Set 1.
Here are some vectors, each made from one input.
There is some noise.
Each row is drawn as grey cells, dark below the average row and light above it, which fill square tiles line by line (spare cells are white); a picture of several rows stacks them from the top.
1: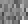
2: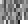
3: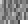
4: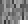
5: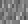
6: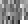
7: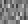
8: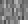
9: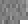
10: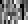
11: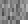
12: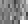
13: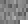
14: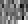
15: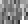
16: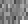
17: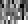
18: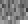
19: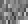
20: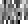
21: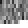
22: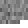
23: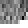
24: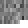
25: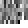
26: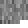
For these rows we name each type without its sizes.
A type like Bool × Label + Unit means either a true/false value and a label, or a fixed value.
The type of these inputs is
Line.
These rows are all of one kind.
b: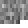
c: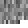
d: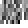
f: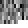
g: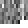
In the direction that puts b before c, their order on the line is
g, b, f, c, d.
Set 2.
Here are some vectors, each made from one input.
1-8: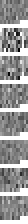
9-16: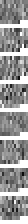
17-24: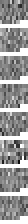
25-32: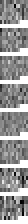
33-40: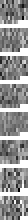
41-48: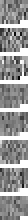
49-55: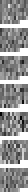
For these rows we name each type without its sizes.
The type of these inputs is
Line.
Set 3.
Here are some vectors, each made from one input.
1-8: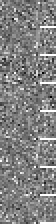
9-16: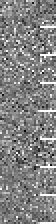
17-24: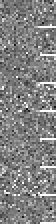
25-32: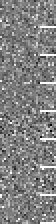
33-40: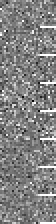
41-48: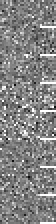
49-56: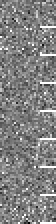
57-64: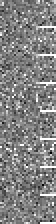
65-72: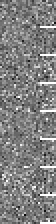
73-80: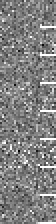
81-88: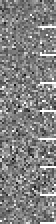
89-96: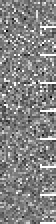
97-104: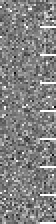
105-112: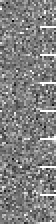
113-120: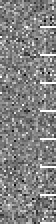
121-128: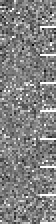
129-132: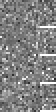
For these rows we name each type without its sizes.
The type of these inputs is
Circle.
